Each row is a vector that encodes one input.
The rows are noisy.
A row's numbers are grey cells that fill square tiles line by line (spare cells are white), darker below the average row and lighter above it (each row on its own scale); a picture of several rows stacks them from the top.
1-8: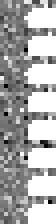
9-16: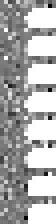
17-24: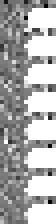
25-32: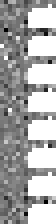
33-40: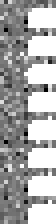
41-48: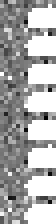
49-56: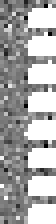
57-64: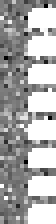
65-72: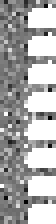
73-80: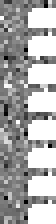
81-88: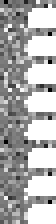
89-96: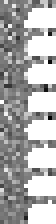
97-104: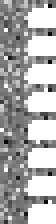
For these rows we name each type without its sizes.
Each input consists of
a label and a true/false value.
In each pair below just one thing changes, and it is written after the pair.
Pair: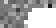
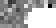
the label
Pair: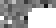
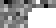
the label
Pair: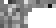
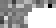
the label
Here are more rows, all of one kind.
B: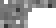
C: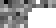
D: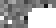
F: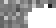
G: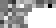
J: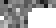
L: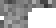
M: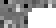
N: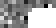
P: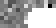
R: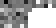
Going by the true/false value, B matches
F, G and P.
